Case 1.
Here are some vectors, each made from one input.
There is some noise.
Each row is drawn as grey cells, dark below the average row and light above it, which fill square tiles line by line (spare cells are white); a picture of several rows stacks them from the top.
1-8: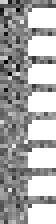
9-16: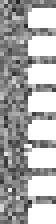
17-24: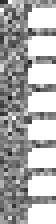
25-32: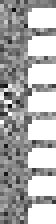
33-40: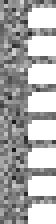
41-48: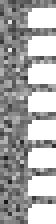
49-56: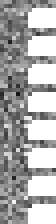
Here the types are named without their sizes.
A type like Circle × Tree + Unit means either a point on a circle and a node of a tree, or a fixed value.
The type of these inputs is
Label.
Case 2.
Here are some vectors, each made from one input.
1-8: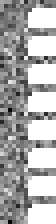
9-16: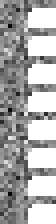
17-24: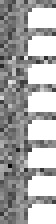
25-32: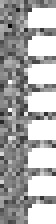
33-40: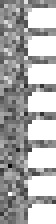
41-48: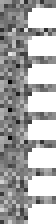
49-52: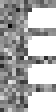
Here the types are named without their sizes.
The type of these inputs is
Line.
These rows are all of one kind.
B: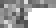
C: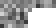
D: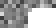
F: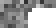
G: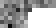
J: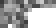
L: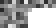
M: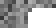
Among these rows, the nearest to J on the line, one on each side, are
B and L.
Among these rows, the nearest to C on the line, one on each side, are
B and D.
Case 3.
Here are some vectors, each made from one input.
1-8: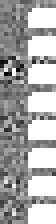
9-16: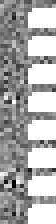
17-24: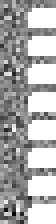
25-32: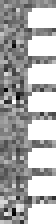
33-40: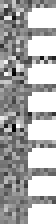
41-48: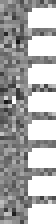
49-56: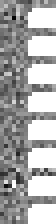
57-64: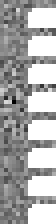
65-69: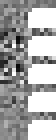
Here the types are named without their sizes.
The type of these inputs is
Circle.
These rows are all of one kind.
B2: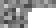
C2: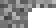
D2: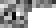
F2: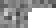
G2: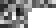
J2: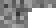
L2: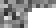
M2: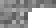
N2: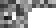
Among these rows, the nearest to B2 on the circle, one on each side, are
C2 and N2.
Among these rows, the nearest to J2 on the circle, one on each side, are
F2 and L2.
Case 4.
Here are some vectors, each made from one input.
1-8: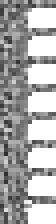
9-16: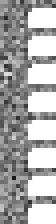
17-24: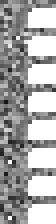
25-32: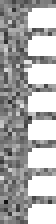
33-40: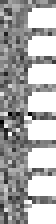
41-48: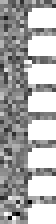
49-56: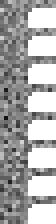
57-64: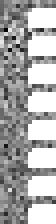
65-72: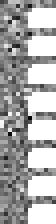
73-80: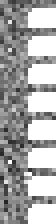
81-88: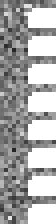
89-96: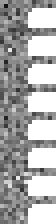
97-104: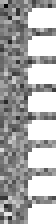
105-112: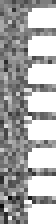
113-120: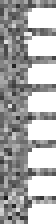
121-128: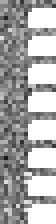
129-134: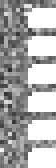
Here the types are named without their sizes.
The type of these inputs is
Label.
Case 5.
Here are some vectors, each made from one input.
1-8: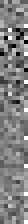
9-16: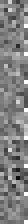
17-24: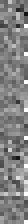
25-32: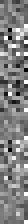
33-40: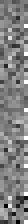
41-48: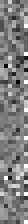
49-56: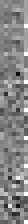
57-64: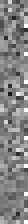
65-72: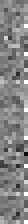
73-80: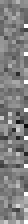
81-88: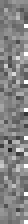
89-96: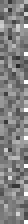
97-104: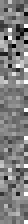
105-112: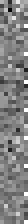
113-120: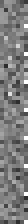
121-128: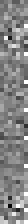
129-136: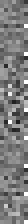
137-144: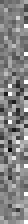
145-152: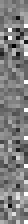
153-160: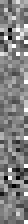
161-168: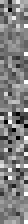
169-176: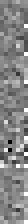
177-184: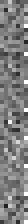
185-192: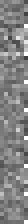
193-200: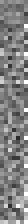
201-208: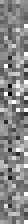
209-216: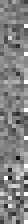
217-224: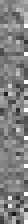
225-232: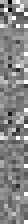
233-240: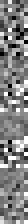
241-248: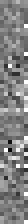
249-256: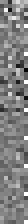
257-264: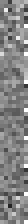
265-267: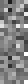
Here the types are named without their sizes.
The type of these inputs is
Circle + Unit.
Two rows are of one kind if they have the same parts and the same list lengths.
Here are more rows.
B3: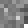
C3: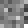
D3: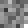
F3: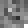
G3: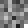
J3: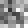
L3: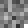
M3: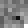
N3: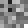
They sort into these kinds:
B3, C3, D3, F3, J3, M3, N3
G3, L3

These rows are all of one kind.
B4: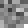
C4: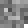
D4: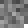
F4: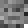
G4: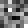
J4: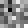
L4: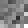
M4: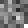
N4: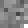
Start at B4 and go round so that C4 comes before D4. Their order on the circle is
B4, F4, J4, C4, M4, D4, L4, G4, N4.
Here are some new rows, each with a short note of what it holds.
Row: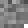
a point on a circle
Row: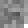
a point on a circle
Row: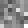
a fixed value
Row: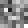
a point on a circle
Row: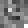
a point on a circle
